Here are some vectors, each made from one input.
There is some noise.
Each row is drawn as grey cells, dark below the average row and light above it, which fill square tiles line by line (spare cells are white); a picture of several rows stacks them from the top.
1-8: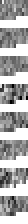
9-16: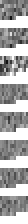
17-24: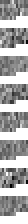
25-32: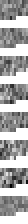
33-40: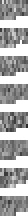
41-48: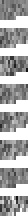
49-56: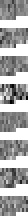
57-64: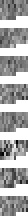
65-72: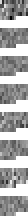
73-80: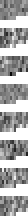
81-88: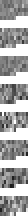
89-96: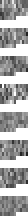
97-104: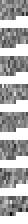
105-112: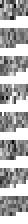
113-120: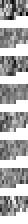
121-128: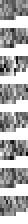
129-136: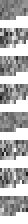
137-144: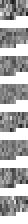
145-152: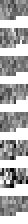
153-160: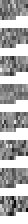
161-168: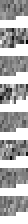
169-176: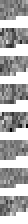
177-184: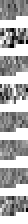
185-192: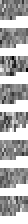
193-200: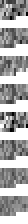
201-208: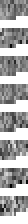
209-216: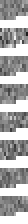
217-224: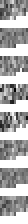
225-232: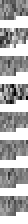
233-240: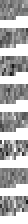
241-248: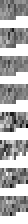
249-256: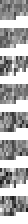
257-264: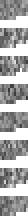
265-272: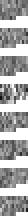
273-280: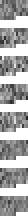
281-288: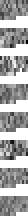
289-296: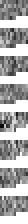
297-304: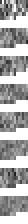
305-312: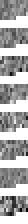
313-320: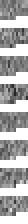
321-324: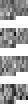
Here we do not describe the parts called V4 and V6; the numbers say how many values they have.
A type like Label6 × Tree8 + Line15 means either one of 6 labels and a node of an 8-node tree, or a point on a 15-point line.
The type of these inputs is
List2(Line9) + (Tree10 + V6) × (Tree11 + V4).
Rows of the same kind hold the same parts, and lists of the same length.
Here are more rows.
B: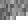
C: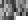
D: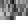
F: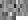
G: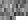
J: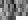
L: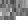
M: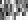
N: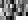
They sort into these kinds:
B, C
D
F
G
J, N
L
M

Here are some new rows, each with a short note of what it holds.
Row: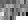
a list of one item
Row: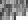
a node of a 10-node tree and a value of V4
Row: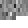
the empty list
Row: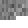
a node of a 10-node tree and a node of an 11-node tree
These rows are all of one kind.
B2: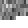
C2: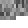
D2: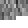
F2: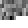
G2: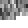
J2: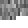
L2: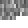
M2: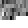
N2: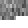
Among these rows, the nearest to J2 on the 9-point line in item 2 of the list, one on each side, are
B2 and G2.
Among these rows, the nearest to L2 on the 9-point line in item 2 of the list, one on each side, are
B2 and N2.
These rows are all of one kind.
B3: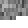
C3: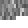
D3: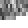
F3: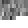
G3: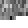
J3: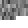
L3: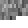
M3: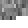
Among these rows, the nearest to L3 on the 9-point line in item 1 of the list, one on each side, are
B3 and M3.
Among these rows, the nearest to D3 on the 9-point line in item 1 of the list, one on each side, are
J3 and M3.
